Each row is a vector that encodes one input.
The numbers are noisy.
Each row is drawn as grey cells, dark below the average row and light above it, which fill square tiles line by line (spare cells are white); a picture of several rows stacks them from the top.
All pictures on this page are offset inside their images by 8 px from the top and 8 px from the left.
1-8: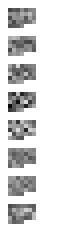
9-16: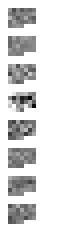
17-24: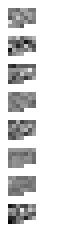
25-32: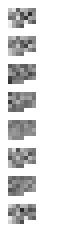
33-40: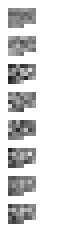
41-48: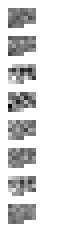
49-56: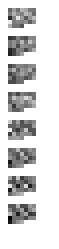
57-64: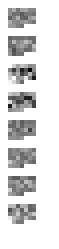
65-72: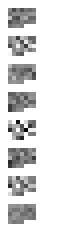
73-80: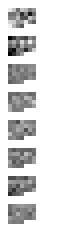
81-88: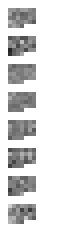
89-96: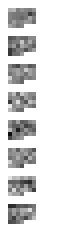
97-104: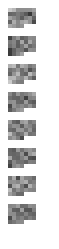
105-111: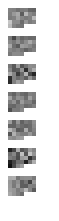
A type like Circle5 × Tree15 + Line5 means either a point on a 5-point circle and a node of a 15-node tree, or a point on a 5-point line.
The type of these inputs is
Label5 × Label6 × List2(Line5).
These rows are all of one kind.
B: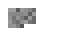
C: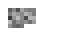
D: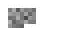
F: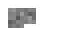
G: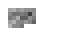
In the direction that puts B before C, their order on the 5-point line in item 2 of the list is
F, B, D, G, C.
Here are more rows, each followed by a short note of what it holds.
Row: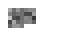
one of 5 labels and one of 6 labels, together with a list of two items
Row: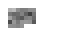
one of 5 labels and one of 6 labels, together with a list of two items
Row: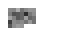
one of 5 labels and one of 6 labels, together with a list of one item
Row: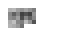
one of 5 labels and one of 6 labels, together with a list of one item
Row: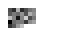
one of 5 labels and one of 6 labels, together with the empty list
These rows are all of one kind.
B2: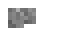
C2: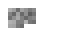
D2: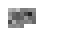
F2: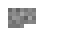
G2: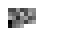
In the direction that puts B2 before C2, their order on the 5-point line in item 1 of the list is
G2, D2, F2, B2, C2.
